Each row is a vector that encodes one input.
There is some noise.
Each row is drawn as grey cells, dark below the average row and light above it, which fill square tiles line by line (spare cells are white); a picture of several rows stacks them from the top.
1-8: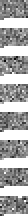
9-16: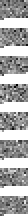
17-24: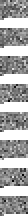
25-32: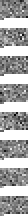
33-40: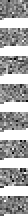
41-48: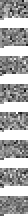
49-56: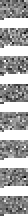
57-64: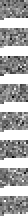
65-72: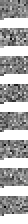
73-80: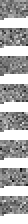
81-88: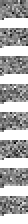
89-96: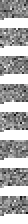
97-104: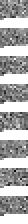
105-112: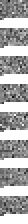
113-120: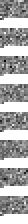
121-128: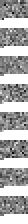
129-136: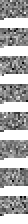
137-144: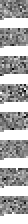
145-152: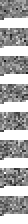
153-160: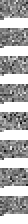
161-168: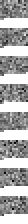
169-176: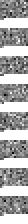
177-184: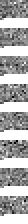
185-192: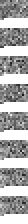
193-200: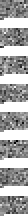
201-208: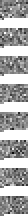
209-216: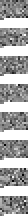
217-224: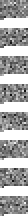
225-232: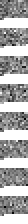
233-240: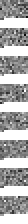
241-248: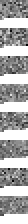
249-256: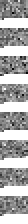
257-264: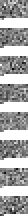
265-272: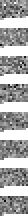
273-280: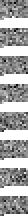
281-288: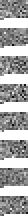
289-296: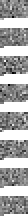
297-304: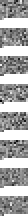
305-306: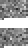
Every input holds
a node of each of two 13-node trees, together with either a node of a 13-node tree, or a node of a 14-node tree.
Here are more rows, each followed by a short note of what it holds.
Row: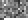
a node of each of three 13-node trees
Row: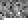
a node of each of two 13-node trees and a node of a 14-node tree
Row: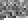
a node of each of three 13-node trees
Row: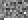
a node of each of three 13-node trees
